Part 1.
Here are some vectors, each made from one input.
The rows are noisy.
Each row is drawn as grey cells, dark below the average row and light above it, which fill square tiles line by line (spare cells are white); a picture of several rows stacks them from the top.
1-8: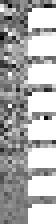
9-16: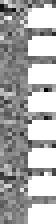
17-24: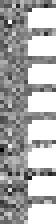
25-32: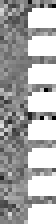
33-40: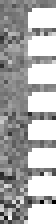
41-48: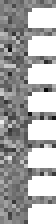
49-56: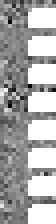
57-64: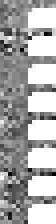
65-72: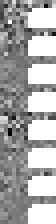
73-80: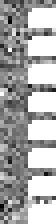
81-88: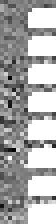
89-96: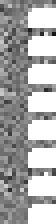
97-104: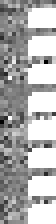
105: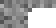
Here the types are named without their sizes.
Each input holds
a true/false value, together with either a fixed value, or a node of a tree.
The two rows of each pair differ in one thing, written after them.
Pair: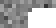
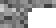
the node of the tree
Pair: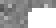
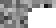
the true/false value
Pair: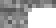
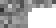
the true/false value
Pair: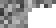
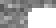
the true/false value
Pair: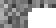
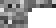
the true/false value
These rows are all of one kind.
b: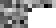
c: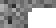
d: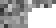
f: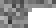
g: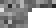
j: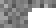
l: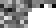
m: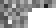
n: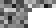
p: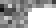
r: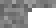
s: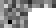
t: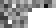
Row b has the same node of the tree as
c and p.
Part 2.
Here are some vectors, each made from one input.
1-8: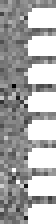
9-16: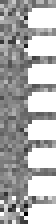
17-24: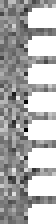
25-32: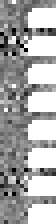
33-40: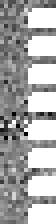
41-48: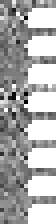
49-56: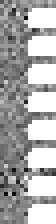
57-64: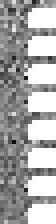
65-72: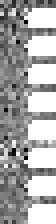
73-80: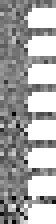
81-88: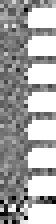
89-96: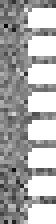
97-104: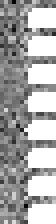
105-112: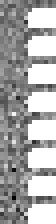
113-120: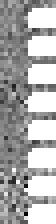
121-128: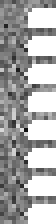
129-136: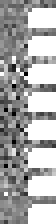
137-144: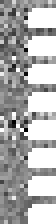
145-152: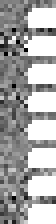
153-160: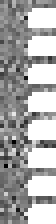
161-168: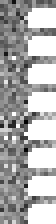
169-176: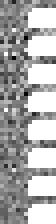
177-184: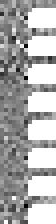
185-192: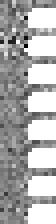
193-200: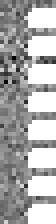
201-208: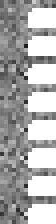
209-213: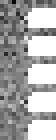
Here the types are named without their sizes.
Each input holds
a point on a circle and a true/false value.
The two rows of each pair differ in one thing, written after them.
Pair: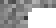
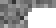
the true/false value
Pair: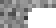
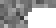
the true/false value
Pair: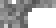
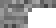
the true/false value
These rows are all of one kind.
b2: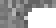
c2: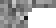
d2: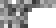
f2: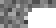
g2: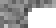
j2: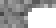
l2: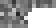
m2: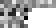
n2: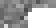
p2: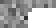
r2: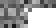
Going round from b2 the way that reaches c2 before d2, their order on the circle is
b2, j2, p2, f2, c2, d2, r2, m2, n2, g2, l2.
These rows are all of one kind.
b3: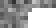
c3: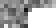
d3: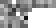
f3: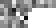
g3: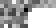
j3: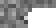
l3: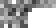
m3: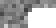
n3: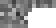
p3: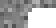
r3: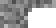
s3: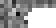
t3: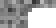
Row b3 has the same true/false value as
d3, f3 and p3.
